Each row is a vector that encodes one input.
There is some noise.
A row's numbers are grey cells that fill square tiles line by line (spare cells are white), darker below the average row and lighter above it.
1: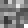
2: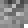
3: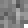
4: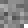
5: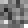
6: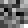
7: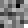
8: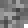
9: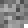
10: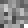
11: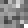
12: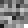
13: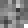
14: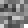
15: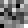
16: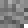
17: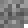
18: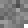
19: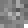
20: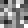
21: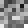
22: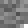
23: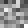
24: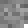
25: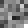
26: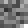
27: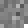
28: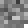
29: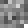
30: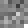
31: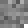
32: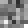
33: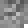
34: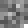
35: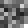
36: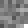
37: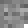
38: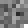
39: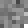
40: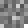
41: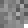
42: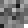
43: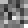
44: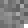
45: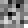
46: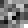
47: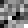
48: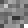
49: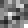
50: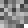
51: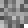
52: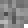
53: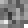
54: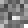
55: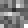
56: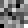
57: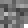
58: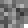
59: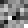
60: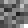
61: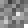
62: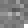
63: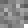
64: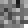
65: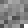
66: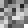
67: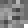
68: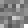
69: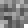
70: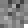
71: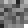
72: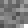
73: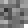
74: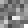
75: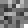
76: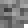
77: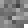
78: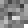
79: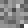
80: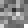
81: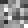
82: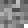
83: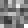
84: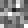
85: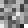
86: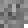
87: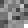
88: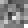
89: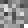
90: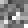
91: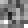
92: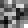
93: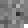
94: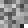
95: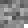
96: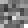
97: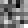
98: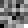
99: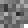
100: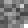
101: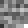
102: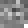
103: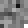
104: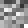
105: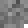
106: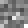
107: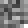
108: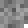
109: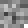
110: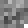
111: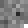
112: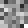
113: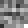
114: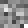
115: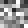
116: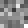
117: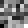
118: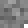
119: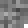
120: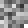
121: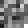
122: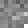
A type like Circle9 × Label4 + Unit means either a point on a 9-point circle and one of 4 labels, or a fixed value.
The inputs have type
Bool × Bool × Bool + Label7 × Line9.
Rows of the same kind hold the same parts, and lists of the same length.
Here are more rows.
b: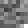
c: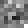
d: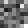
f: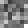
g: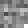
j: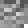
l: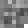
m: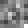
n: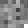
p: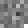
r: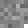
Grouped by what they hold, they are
b, d, f, g, j, m, n, p, r
c, l

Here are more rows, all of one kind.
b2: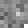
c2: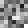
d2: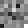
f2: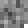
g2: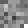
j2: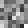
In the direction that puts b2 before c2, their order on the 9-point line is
j2, d2, b2, g2, f2, c2.
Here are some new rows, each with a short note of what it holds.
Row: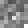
three true/false values
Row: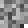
one of 7 labels and a point on a 9-point line
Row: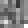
one of 7 labels and a point on a 9-point line
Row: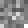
three true/false values
